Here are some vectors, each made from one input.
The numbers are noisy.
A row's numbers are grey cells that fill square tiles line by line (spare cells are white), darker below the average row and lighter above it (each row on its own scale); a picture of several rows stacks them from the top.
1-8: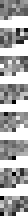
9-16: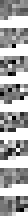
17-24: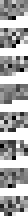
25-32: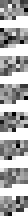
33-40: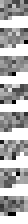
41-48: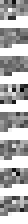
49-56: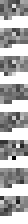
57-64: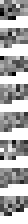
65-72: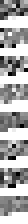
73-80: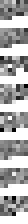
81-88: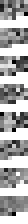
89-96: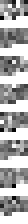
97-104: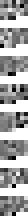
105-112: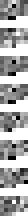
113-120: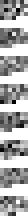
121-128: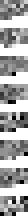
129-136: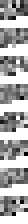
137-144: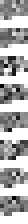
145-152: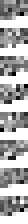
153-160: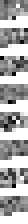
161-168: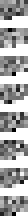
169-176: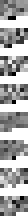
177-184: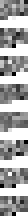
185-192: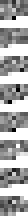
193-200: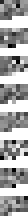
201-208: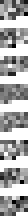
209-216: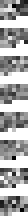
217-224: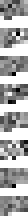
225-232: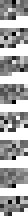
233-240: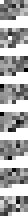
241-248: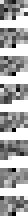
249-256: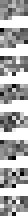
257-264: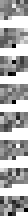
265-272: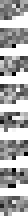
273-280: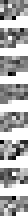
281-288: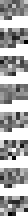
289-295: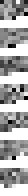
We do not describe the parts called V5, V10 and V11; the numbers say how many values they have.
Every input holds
a point on a 6-point circle, a true/false value, a value of V5 and a value of V10, together with either a point on an 8-point line, or a value of V11.
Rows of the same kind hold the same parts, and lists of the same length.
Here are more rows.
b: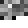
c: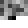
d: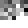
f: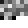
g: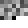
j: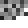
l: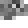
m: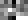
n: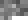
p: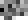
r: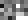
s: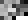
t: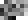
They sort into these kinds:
b, c, d, f, g, j, m, r, s, t
l, n, p

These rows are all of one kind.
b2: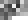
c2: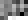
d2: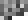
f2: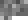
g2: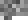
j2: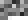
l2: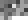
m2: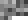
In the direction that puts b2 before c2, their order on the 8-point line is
d2, m2, g2, f2, b2, l2, j2, c2.
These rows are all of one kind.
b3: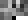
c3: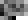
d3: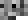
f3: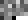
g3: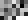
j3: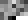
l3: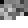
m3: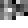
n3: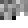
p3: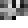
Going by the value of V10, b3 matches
j3 and n3.
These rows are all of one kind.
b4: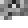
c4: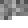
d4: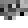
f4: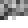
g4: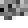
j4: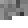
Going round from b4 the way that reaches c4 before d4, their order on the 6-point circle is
b4, j4, c4, f4, g4, d4.
